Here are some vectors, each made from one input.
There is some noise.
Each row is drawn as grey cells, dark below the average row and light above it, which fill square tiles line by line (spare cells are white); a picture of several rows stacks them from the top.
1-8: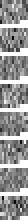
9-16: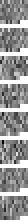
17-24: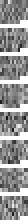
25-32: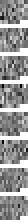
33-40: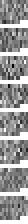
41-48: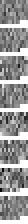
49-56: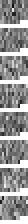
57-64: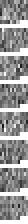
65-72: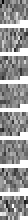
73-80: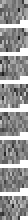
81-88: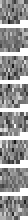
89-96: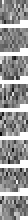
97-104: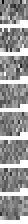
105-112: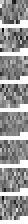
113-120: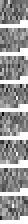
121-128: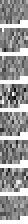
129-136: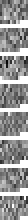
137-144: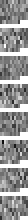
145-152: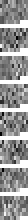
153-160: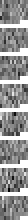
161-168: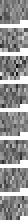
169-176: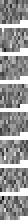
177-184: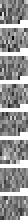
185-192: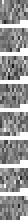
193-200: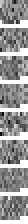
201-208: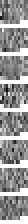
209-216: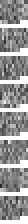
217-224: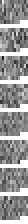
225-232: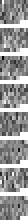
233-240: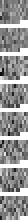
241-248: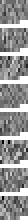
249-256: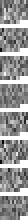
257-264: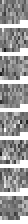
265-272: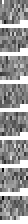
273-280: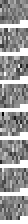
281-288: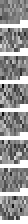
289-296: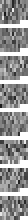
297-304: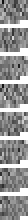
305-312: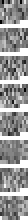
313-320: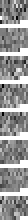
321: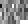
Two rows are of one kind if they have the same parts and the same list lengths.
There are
2 kinds of row.
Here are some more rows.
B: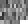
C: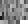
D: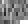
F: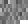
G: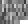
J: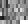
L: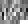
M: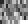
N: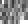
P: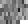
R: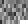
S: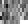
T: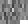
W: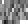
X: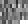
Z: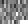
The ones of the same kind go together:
B, C, D, F, G, J, N, P, S, T, W, X
L, M, R, Z

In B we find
a node of an 18-node tree.
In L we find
one of 11 labels and a true/false value.
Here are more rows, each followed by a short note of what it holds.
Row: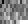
one of 11 labels and a true/false value
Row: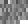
a node of an 18-node tree
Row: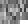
one of 11 labels and a true/false value
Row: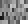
a node of an 18-node tree
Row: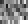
one of 11 labels and a true/false value
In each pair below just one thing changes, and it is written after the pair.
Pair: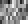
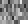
the label
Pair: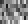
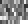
the true/false value
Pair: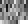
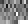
the true/false value
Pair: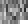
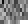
the true/false value
